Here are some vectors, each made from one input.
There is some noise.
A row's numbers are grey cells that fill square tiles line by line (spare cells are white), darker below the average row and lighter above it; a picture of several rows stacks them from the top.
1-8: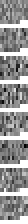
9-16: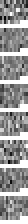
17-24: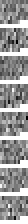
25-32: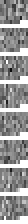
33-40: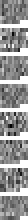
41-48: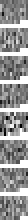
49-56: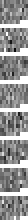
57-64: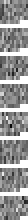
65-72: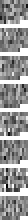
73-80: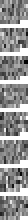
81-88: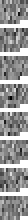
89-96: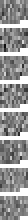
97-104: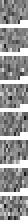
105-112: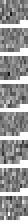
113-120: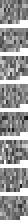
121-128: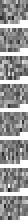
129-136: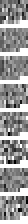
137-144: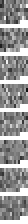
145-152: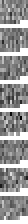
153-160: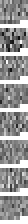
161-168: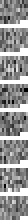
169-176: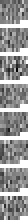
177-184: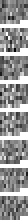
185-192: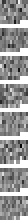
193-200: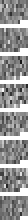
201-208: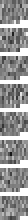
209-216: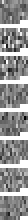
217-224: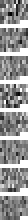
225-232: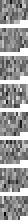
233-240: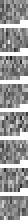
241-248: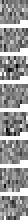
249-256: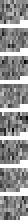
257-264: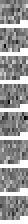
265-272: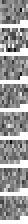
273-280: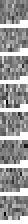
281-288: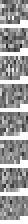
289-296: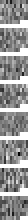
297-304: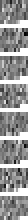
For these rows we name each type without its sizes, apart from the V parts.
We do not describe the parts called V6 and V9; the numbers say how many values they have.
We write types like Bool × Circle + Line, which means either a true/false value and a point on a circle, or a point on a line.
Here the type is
Bool × Bool × Bool × V9 + Label + (Line + Tree) × V6.
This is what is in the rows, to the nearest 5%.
About 20% of them hold a label. About 40% of them hold three true/false values and a value of V9. The rest hold a value of V6, together with either a point on a line, or a node of a tree.
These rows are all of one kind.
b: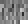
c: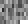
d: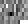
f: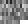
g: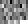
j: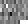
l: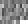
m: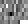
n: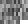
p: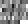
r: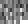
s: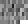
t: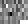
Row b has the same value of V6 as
r and s.
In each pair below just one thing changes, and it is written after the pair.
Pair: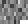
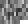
one of the three true/false values
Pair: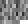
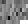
the value of V9
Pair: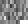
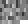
the value of V9
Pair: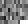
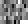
the value of V9
